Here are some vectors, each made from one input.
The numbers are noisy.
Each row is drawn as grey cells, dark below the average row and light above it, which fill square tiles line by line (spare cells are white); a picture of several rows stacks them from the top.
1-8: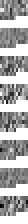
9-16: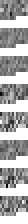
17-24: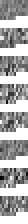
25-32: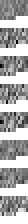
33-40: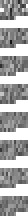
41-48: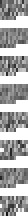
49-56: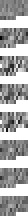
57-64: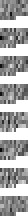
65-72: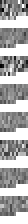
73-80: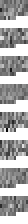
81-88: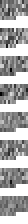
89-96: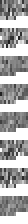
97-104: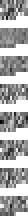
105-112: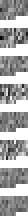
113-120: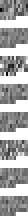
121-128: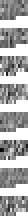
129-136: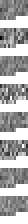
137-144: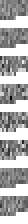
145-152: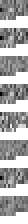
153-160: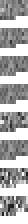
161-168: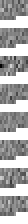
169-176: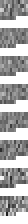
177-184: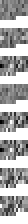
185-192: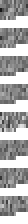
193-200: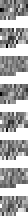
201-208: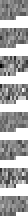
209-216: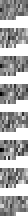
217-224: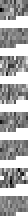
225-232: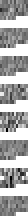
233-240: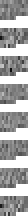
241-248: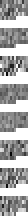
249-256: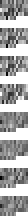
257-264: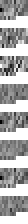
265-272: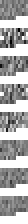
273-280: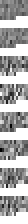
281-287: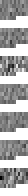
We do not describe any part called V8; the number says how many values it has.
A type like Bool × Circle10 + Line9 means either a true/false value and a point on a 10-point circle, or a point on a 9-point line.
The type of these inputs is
(Circle6 + Unit) × Line9 + Line4 × V8.
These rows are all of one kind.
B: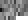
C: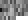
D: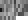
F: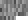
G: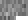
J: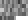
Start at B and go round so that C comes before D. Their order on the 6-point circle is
B, G, C, F, D, J.
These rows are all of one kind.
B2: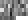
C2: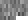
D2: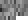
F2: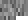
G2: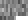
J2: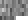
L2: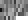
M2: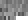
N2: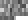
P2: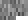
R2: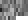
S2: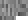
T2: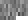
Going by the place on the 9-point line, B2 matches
C2, D2 and T2.
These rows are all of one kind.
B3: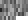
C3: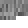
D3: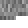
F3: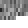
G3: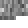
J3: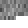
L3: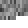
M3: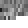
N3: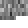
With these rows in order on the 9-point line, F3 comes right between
L3 and M3.
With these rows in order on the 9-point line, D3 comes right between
C3 and M3.
